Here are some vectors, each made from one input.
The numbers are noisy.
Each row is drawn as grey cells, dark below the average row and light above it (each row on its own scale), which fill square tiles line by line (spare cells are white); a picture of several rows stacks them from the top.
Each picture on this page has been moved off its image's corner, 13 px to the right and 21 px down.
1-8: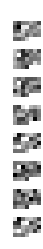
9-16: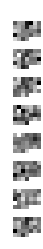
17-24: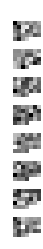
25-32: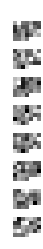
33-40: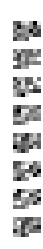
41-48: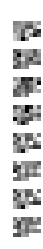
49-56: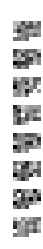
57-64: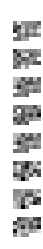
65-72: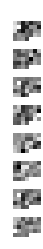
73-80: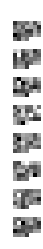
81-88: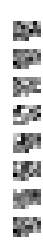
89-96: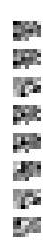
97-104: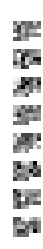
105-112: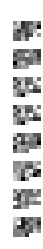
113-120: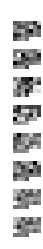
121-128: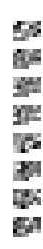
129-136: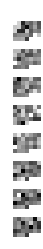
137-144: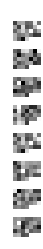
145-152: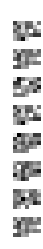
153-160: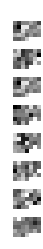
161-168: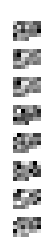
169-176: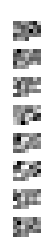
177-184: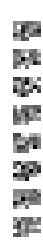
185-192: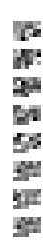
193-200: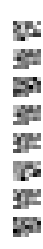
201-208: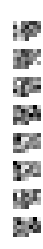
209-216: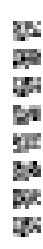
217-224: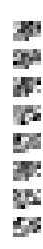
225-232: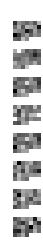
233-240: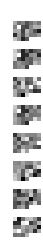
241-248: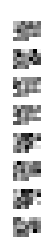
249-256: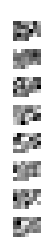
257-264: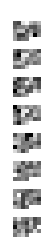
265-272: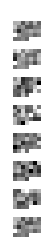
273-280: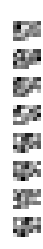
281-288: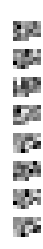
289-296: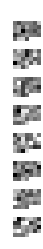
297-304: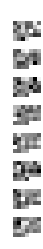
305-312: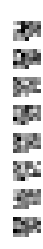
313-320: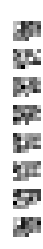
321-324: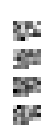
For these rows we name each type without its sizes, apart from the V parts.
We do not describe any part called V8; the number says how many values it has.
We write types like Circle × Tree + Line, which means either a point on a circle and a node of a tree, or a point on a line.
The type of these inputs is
List(Bool × V8).
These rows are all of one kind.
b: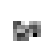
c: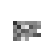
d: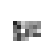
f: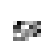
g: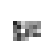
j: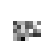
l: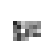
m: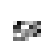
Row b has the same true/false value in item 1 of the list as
f and m.
